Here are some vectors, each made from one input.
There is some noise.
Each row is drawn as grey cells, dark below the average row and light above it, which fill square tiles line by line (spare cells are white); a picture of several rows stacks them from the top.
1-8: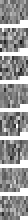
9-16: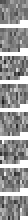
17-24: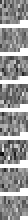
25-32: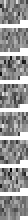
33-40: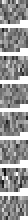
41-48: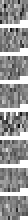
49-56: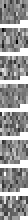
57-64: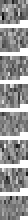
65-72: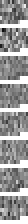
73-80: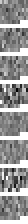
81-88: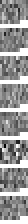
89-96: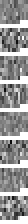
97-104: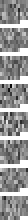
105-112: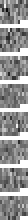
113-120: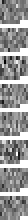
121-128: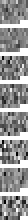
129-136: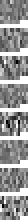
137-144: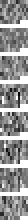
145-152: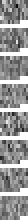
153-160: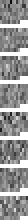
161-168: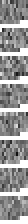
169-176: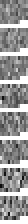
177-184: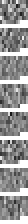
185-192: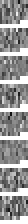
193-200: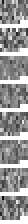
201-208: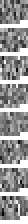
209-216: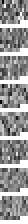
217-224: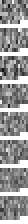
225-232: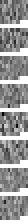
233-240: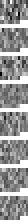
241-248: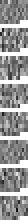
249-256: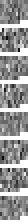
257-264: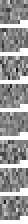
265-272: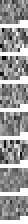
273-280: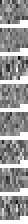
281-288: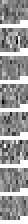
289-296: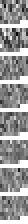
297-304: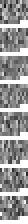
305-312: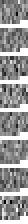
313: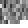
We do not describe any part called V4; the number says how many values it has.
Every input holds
a list of up to two items, each either a point on a 7-point line and a value of V4, or a point on a 9-point line.
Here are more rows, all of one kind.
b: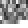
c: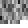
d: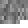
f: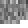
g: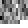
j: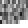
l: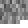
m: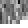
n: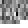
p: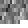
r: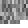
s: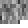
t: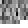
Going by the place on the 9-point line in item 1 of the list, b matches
f, j, m and n.
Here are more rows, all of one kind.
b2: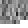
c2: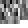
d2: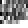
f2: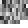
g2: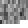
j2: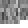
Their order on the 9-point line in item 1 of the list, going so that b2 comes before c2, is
f2, j2, g2, b2, c2, d2.
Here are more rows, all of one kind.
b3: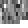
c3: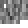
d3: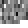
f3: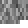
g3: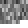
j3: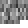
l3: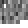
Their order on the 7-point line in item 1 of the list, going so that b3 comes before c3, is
j3, g3, d3, f3, l3, b3, c3.
